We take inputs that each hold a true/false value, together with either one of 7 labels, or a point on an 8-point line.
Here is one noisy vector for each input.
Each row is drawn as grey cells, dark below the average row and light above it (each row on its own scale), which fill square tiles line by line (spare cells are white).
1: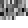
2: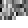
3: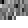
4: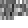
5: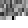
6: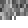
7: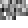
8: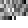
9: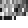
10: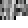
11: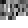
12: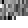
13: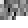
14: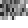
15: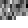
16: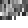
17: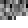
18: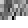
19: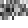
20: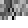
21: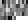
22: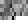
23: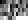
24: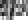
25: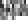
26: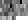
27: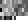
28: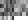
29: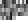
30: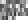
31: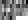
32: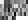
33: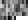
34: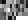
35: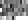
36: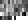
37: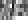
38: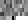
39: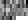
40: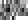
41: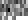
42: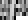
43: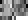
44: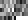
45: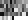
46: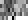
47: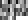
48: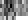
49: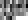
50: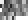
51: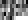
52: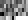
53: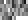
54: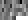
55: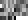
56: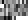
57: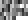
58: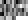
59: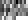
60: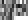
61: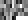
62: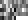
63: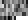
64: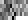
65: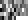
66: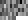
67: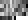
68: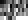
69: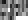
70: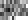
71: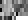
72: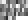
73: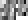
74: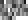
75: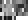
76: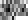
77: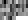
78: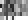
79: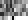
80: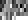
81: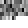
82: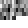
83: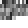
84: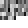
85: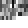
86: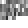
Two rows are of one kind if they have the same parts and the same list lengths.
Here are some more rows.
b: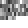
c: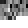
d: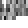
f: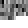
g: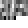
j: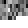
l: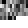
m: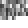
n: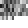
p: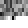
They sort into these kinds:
b, d, m
c, f, g, j, l, n, p

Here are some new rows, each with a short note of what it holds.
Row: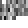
one of 7 labels and a true/false value
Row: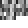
one of 7 labels and a true/false value
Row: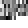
a point on an 8-point line and a true/false value
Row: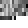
one of 7 labels and a true/false value
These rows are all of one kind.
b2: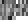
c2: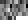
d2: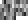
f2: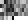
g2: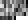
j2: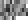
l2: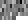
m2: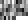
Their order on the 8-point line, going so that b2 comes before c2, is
m2, j2, b2, d2, g2, f2, l2, c2.
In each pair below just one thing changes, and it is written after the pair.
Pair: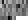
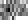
the true/false value
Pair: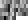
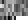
the true/false value
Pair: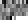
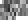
the true/false value
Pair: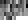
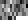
the place on the 8-point line
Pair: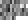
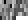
the place on the 8-point line
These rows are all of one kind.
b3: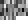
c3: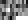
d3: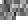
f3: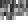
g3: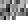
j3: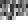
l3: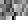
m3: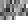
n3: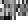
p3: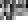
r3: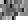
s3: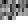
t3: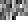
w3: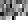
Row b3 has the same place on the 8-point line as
g3, m3 and n3.
